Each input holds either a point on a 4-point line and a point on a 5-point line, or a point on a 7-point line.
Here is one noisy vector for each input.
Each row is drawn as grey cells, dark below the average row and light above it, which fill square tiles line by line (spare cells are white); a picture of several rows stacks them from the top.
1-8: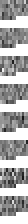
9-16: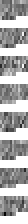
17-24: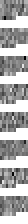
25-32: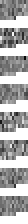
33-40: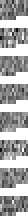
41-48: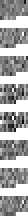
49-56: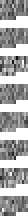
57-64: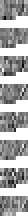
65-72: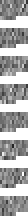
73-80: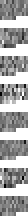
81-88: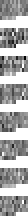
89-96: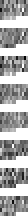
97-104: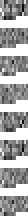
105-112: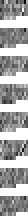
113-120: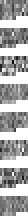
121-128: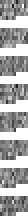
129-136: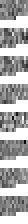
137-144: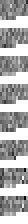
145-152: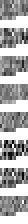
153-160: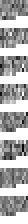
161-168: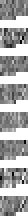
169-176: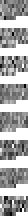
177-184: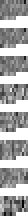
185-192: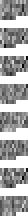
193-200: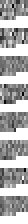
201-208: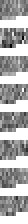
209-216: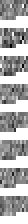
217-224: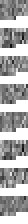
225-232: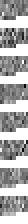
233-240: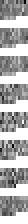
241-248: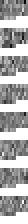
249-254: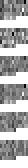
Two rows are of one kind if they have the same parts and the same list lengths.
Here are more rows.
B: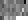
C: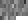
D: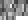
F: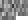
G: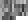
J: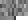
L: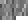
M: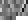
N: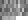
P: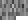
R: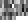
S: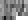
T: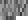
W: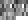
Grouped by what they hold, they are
B, C, J, L, N, P, R
D, F, G, M, S, T, W

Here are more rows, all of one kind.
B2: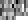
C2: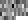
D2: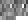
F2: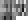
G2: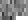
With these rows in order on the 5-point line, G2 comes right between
B2 and D2.
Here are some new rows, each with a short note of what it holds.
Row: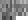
a point on a 4-point line and a point on a 5-point line
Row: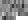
a point on a 4-point line and a point on a 5-point line
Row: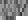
a point on a 4-point line and a point on a 5-point line
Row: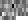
a point on a 4-point line and a point on a 5-point line
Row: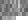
a point on a 7-point line
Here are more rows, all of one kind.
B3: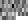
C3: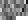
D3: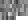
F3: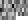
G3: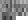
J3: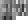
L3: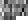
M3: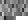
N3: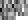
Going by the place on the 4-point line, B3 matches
D3 and F3.
